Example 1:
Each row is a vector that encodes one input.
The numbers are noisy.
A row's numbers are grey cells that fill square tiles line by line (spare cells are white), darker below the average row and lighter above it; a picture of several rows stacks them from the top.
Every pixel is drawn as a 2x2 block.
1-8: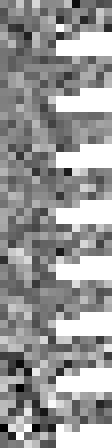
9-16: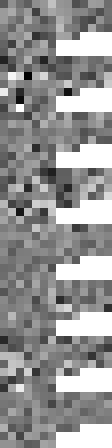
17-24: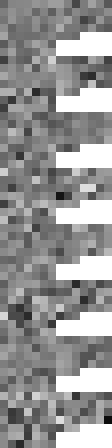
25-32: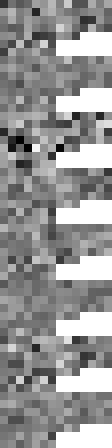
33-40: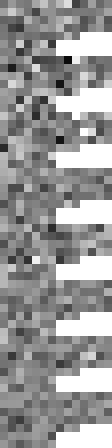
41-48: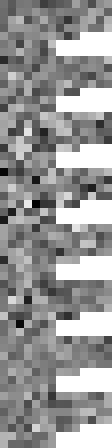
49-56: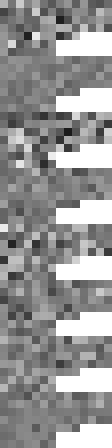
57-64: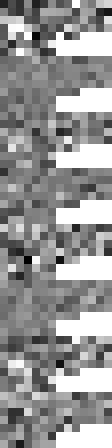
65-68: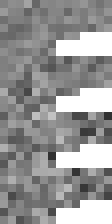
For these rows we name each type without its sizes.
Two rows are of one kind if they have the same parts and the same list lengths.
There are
2 kinds of row.
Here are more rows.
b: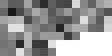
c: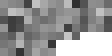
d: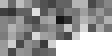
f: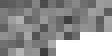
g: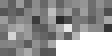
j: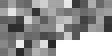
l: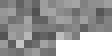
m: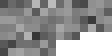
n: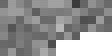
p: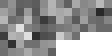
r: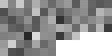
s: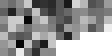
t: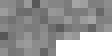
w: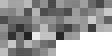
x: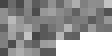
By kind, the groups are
b, c, f, j, l, m, n, p, s, t, w, x
d, g, r

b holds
a node of a tree.
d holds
a fixed value.
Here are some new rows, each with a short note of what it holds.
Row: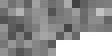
a node of a tree
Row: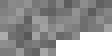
a node of a tree
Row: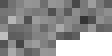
a node of a tree
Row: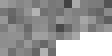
a node of a tree
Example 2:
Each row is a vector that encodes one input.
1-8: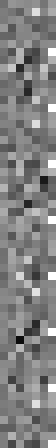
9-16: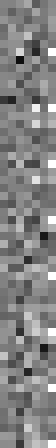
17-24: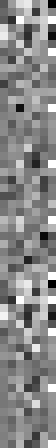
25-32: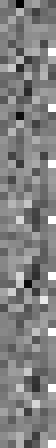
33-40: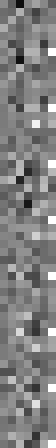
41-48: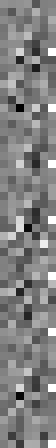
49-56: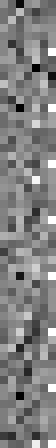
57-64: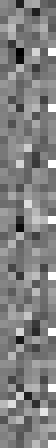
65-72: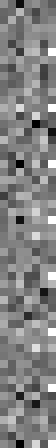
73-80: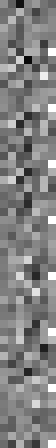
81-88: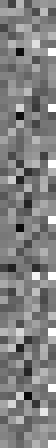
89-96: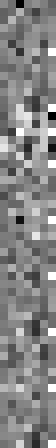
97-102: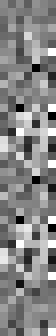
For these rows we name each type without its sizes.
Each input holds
either a fixed value, or a node of a tree.
